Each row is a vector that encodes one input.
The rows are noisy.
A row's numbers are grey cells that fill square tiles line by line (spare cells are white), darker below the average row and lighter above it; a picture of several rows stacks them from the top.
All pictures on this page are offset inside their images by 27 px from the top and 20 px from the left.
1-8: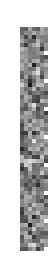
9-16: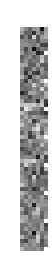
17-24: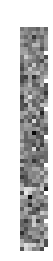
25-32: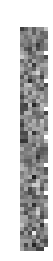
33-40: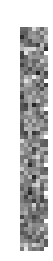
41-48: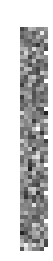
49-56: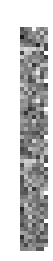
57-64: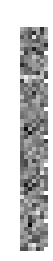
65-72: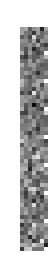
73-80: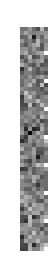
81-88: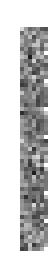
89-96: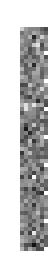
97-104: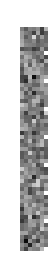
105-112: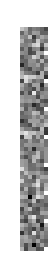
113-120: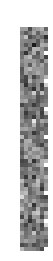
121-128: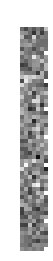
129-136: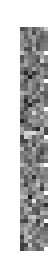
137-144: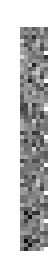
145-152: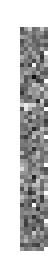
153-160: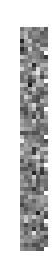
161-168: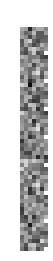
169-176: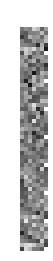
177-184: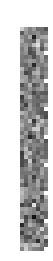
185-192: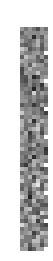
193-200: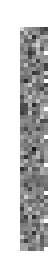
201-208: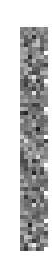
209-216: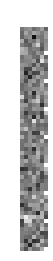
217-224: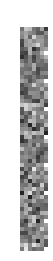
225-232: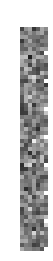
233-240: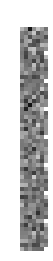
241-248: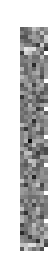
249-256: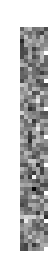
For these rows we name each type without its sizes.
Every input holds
a node of a tree.
